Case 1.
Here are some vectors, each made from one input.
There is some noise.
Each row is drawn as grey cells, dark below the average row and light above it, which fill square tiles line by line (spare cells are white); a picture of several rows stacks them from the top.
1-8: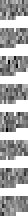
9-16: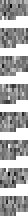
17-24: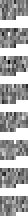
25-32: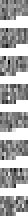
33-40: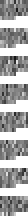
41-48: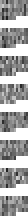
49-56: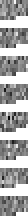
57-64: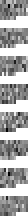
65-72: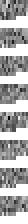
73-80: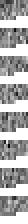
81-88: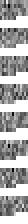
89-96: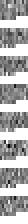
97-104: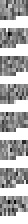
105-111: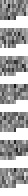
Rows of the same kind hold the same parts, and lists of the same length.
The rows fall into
2 kinds.
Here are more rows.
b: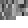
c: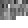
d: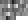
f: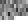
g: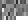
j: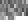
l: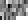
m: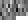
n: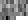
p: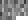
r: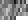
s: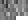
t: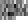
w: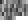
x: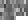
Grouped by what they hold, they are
b, c, d, g, n, p, r, s, x
f, j, l, m, t, w

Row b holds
one of 6 labels and three true/false values.
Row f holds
a point on a 6-point circle and one of 6 labels.
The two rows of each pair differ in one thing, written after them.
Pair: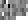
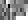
the label
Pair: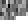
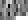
the label
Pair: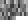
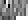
the place on the 6-point circle
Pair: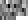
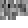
the label
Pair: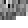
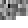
the label
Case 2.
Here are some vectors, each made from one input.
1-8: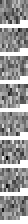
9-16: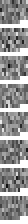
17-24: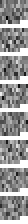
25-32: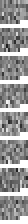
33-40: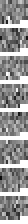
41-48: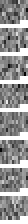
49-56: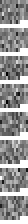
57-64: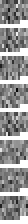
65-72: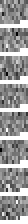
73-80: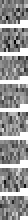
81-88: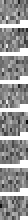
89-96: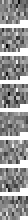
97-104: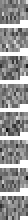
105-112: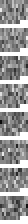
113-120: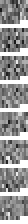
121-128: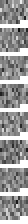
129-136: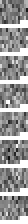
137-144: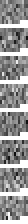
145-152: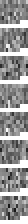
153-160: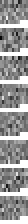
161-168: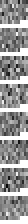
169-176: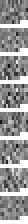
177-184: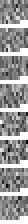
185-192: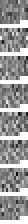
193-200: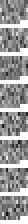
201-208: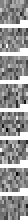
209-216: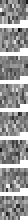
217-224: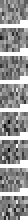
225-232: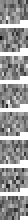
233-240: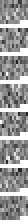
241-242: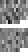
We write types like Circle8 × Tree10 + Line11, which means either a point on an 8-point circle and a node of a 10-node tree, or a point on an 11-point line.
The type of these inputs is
(Circle8 + Line5) × Line10.
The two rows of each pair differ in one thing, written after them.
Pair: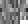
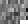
the place on the 8-point circle
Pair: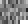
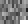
the place on the 8-point circle
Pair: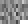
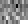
the place on the 10-point line
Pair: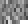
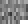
the place on the 10-point line
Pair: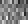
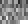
the place on the 10-point line
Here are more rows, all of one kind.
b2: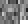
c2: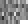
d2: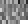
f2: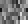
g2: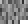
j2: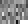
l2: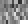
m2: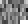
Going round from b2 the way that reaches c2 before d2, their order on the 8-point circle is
b2, j2, f2, l2, c2, m2, g2, d2.
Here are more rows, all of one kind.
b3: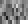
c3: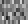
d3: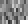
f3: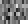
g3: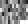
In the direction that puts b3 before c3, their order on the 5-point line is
b3, d3, c3, g3, f3.
